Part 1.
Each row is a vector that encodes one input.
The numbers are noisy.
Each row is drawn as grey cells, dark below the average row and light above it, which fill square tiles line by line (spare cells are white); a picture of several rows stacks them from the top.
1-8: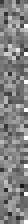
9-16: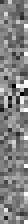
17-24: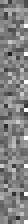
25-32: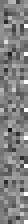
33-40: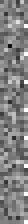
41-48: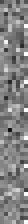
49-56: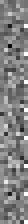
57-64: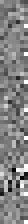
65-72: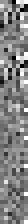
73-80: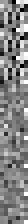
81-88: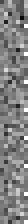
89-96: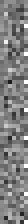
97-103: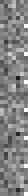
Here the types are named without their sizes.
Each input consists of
a list of points on a line.
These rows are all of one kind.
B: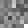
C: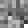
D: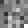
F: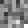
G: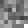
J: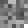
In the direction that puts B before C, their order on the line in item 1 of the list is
B, J, G, D, F, C.
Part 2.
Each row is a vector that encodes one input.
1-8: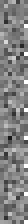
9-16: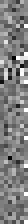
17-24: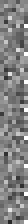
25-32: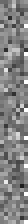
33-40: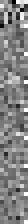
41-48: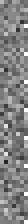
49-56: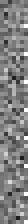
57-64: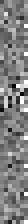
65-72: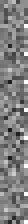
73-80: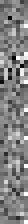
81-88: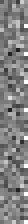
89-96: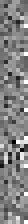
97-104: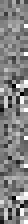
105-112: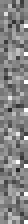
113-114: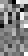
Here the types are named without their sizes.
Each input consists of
a list of points on a line.
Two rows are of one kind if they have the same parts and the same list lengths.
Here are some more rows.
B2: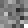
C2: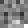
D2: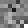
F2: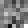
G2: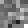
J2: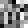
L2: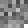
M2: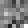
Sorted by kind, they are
B2, C2, D2, L2
F2, G2, M2
J2

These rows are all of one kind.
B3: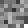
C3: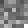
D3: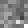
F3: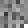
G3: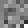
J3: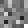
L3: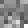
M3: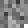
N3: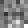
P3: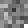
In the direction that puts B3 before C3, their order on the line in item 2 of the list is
F3, M3, P3, D3, N3, G3, J3, L3, B3, C3.
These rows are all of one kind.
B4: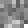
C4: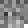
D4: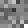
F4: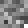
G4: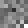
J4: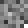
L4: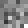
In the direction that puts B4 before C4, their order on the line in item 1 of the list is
B4, C4, L4, D4, G4, J4, F4.
